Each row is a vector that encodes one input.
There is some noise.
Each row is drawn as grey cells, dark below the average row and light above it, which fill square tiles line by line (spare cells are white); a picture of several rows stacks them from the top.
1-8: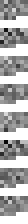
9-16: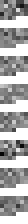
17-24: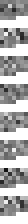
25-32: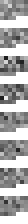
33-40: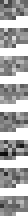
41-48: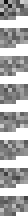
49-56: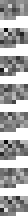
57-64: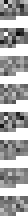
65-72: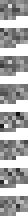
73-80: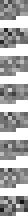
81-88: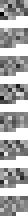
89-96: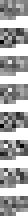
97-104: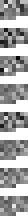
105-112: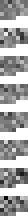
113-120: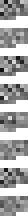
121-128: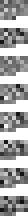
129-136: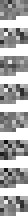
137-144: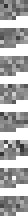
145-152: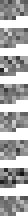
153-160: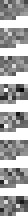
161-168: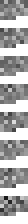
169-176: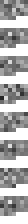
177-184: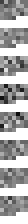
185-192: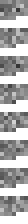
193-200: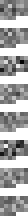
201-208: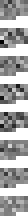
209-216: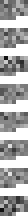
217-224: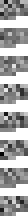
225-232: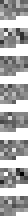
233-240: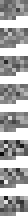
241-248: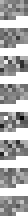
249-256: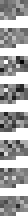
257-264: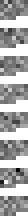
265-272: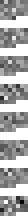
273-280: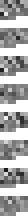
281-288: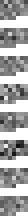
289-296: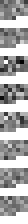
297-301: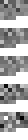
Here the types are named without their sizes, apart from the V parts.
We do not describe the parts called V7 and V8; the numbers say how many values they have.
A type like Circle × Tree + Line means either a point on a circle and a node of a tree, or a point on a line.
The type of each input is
Label × V7 × V8 + List(Circle).
